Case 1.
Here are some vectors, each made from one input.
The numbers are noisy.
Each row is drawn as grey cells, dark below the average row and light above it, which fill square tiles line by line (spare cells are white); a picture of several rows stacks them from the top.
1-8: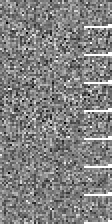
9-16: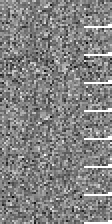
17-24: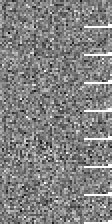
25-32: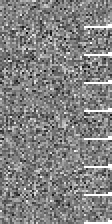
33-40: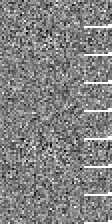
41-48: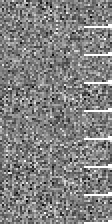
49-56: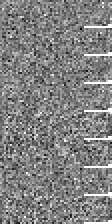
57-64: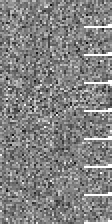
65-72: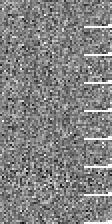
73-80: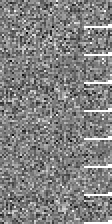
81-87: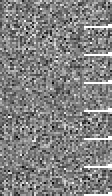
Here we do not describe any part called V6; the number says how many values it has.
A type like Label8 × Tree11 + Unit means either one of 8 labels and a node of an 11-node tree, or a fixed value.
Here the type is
Bool × Line9 + V6.
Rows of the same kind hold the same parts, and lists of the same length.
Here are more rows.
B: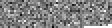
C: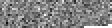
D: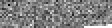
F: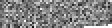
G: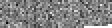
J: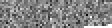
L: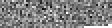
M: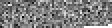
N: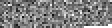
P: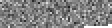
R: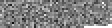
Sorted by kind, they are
B, F, L, M, N
C, D, G, J, P, R

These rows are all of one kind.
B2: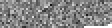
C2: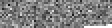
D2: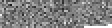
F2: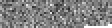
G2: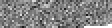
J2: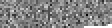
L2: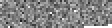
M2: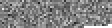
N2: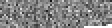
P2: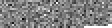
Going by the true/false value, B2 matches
J2, L2, M2 and N2.
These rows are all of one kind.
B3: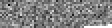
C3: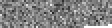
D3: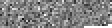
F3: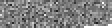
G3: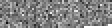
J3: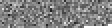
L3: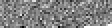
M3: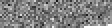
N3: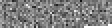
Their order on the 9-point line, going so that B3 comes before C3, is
L3, M3, B3, G3, N3, C3, J3, F3, D3.
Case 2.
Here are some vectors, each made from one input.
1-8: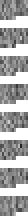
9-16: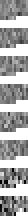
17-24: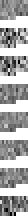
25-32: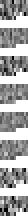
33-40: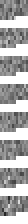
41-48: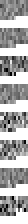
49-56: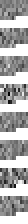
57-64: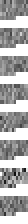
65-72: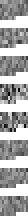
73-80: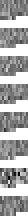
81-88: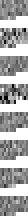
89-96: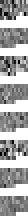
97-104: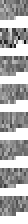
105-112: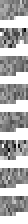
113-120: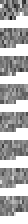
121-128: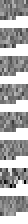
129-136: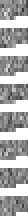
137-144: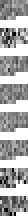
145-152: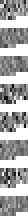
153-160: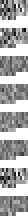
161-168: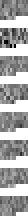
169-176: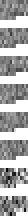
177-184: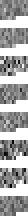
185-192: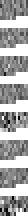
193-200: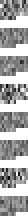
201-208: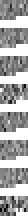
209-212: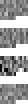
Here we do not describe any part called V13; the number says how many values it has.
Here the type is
Bool × Bool × Bool × Bool × V13 + Line14.
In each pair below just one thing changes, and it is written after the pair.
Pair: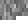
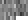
one of the four true/false values
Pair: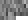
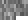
one of the four true/false values
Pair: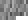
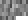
one of the four true/false values
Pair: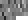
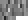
one of the four true/false values
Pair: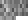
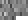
the value of V13
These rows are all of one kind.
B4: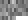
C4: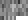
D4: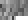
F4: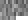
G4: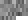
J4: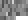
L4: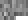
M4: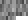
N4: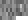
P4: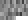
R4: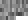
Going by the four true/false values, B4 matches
G4, M4, N4 and R4.
